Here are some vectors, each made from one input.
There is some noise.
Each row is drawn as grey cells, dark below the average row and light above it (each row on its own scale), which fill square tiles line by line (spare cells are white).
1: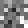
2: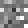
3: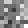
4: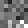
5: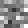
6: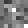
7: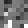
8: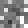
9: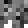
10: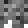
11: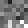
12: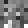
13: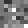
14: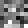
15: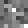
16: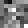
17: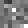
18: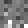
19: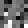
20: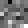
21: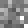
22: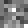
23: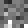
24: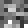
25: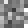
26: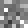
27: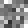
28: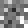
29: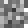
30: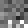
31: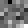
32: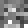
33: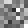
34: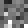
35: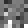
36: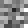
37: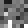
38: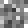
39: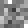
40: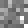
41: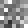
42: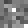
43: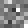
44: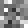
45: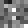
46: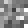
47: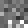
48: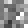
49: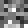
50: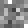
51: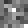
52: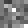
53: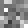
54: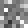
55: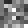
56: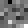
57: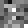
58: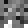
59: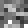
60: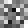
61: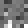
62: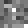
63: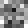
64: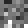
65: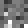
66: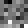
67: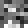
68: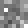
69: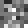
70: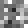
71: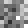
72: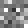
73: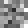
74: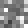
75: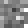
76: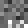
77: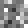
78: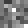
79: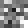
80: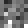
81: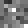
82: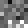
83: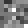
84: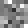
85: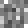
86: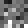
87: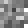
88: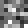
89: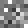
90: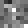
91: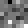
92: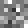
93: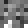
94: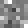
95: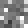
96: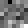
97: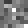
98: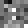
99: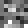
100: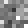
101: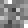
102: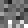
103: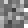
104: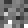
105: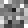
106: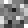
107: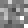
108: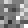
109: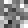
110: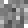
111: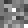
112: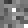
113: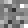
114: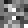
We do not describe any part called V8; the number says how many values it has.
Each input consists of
either a point on a 4-point line and a value of V8, or a point on a 7-point line.
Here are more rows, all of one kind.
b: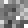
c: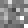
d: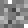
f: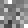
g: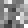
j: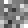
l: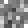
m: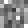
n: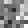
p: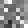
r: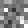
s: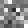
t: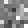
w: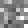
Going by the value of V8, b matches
g, n and t.
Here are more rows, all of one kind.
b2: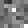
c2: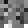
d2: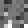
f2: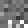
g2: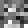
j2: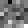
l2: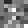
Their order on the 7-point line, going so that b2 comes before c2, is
b2, l2, g2, c2, d2, f2, j2.
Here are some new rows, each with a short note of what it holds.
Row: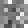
a point on a 4-point line and a value of V8
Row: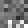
a point on a 7-point line
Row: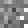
a point on a 4-point line and a value of V8
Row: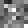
a point on a 7-point line
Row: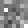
a point on a 4-point line and a value of V8
